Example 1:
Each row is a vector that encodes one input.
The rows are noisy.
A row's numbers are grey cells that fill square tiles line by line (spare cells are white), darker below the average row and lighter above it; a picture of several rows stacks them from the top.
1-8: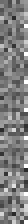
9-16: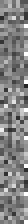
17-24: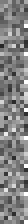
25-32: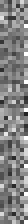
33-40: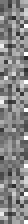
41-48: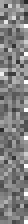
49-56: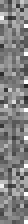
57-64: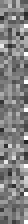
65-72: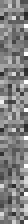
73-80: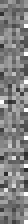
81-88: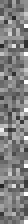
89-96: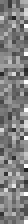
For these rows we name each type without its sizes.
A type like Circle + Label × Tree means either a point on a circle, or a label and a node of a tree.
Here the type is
Line.
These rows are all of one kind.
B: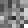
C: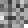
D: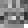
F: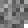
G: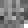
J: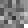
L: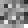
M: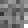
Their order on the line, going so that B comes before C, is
L, D, G, F, M, J, B, C.
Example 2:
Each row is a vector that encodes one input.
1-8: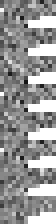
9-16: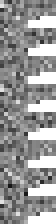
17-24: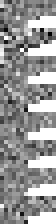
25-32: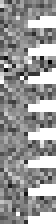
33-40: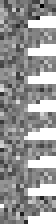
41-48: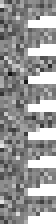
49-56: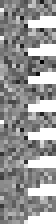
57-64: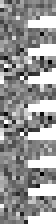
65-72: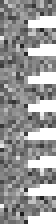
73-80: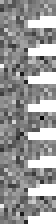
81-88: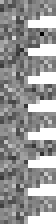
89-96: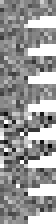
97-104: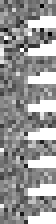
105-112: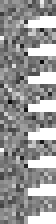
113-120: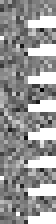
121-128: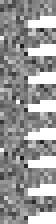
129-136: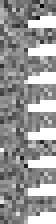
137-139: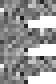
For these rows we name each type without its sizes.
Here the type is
Tree + Unit.
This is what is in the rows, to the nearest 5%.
About 5% of them hold a fixed value. The rest hold a node of a tree.
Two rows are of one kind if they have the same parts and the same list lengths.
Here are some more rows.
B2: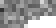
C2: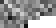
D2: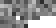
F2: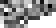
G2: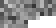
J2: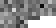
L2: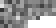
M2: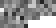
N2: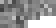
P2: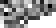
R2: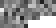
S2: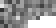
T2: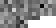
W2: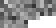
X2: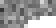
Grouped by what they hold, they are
B2, C2, D2, G2, J2, L2, M2, N2, R2, S2, T2, W2, X2
F2, P2

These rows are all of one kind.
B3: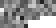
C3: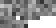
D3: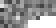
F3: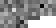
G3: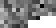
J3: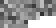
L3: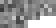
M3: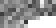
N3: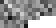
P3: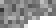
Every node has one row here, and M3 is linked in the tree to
J3 and P3.
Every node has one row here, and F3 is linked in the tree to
G3 and L3.
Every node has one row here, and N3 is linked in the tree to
J3.
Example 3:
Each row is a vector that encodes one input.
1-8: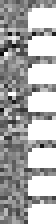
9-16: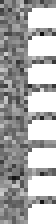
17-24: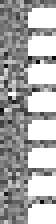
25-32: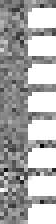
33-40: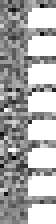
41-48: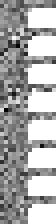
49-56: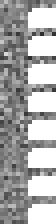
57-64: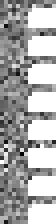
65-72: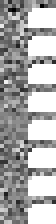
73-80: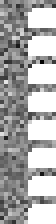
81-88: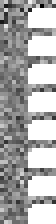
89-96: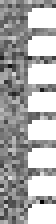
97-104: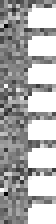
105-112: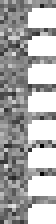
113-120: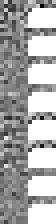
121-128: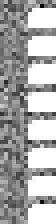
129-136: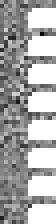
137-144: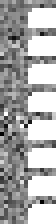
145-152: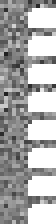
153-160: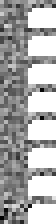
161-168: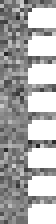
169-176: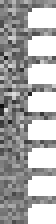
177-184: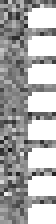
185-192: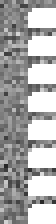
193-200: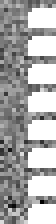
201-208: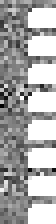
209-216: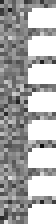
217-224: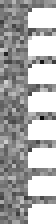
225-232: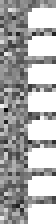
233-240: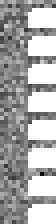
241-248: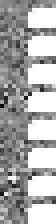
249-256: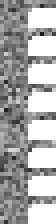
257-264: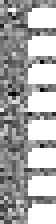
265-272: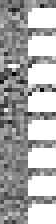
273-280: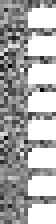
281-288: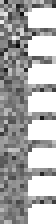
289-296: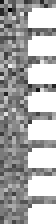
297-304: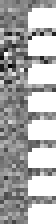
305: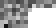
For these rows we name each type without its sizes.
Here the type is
Line.
